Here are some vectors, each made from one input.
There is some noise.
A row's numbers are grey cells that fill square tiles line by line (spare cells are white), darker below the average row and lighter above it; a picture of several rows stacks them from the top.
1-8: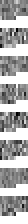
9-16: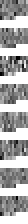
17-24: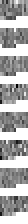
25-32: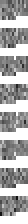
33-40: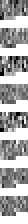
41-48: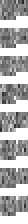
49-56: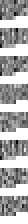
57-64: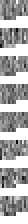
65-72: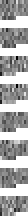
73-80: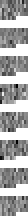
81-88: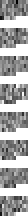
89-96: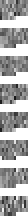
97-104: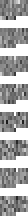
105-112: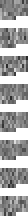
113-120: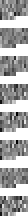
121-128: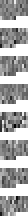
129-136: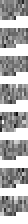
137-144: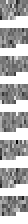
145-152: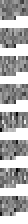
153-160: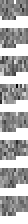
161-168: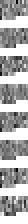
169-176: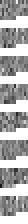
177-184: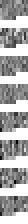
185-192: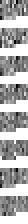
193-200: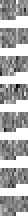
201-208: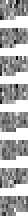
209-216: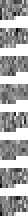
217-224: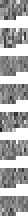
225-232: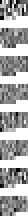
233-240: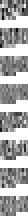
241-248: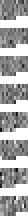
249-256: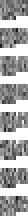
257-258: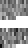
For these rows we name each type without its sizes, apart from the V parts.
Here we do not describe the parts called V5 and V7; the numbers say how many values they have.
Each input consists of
either a label, a true/false value and a value of V5, or a value of V7.
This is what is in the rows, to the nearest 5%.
About 65% of them hold a label, a true/false value and a value of V5. The rest hold a value of V7.
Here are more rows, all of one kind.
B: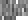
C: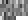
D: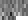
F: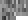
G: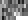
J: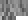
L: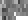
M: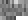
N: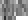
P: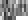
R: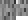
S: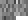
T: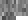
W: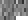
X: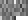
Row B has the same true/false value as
R, S, W and X.
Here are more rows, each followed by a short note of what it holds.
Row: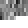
a value of V7
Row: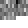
a value of V7
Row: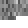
a label, a true/false value and a value of V5
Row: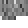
a label, a true/false value and a value of V5
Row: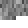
a label, a true/false value and a value of V5
